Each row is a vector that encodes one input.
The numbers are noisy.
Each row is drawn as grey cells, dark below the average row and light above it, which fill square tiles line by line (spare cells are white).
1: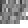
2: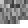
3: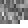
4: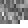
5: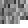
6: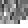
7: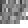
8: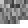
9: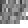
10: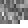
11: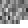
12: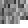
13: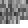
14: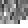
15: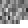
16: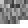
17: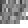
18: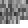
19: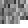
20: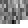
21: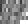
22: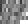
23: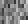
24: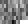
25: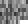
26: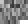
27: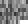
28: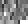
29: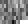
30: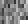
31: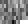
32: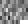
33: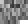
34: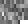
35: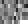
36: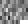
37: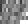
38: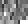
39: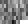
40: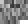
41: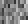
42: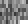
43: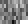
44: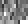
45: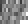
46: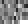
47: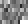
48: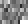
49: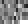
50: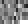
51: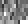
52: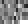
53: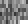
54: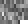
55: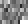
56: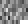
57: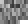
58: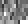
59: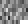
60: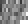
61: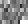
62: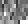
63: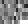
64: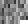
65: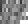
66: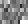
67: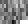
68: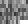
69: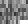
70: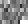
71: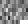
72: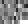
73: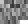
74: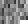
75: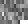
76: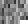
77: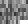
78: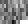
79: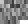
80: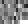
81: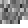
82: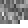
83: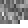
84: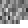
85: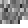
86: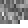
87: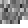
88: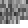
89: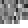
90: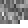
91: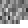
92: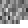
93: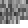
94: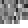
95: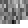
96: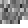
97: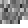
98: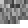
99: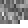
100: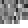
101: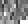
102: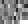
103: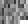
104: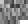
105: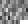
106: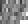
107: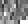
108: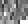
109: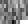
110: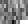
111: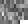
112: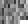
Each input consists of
one of 10 labels.
